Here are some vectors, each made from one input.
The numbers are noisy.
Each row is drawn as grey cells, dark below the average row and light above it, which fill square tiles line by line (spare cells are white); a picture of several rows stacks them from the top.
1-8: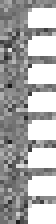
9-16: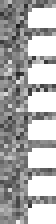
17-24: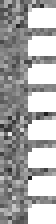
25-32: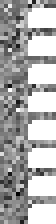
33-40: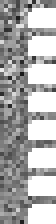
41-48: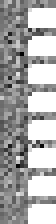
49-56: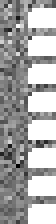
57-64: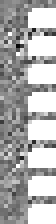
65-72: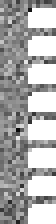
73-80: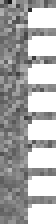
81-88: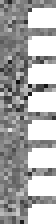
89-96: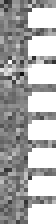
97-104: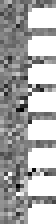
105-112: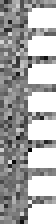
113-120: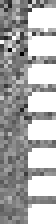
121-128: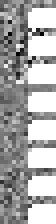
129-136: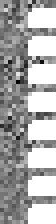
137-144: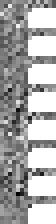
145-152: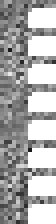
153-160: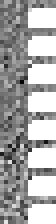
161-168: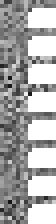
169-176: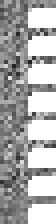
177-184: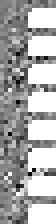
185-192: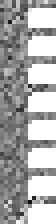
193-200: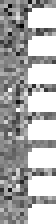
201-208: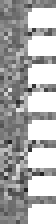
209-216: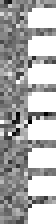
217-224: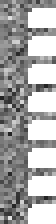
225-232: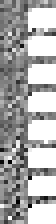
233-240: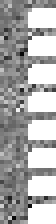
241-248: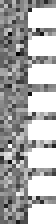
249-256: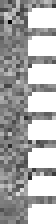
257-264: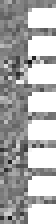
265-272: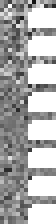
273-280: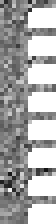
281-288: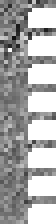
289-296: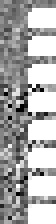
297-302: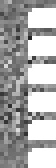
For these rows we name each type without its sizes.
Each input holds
a node of a tree and four true/false values, together with either a fixed value, or a node of a tree.
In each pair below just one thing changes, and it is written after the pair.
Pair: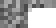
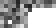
the node of the tree
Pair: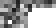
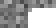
one of the four true/false values
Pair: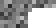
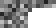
one of the four true/false values
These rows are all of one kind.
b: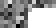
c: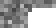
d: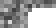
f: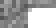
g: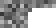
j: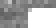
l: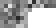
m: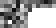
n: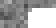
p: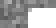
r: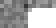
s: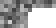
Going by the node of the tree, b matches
j, n and p.
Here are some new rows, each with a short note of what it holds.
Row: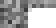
a node of a tree and four true/false values
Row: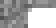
a node of a tree and four true/false values
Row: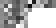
a node of a tree and four true/false values
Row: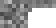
a node of a tree and four true/false values
